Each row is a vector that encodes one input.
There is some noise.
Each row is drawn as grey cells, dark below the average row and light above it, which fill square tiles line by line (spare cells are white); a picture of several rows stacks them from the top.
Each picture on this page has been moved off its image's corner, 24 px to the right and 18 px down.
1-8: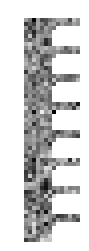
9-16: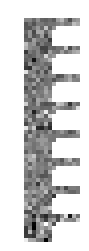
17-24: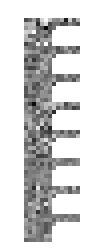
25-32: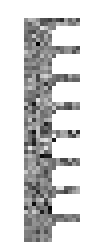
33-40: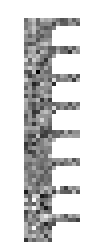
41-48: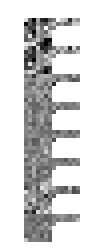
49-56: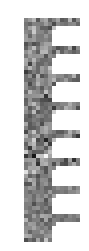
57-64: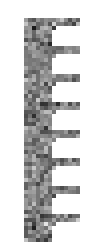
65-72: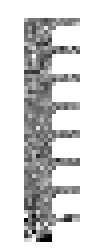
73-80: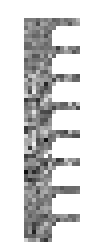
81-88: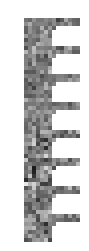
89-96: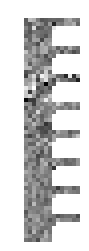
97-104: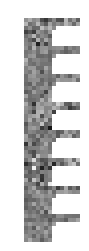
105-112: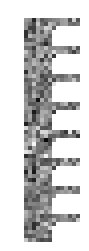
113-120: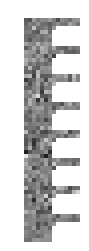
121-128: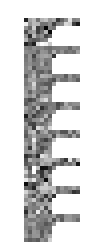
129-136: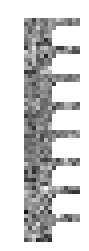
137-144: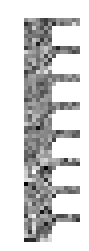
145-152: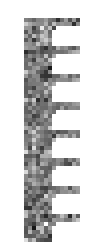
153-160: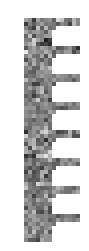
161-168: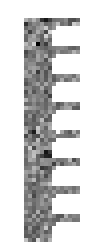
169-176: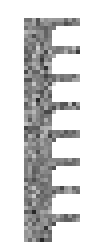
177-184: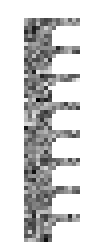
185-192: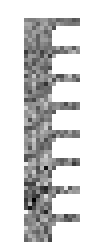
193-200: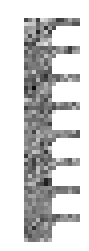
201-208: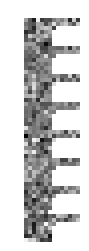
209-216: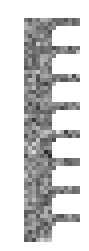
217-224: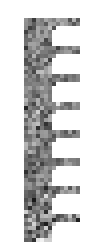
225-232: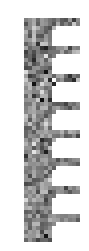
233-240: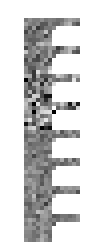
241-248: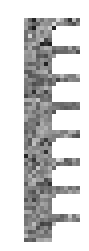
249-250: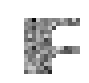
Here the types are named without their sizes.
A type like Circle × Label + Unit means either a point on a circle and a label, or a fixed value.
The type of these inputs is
(Bool × Bool × Bool × Bool + Unit) × Line + Tree.
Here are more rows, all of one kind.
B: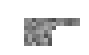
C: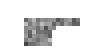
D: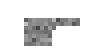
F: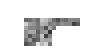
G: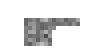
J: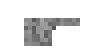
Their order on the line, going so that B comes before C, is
B, G, F, D, C, J.
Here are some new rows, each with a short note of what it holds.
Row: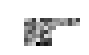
a node of a tree
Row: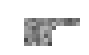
a point on a line and four true/false values
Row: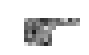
a point on a line and four true/false values
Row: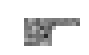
a point on a line and four true/false values
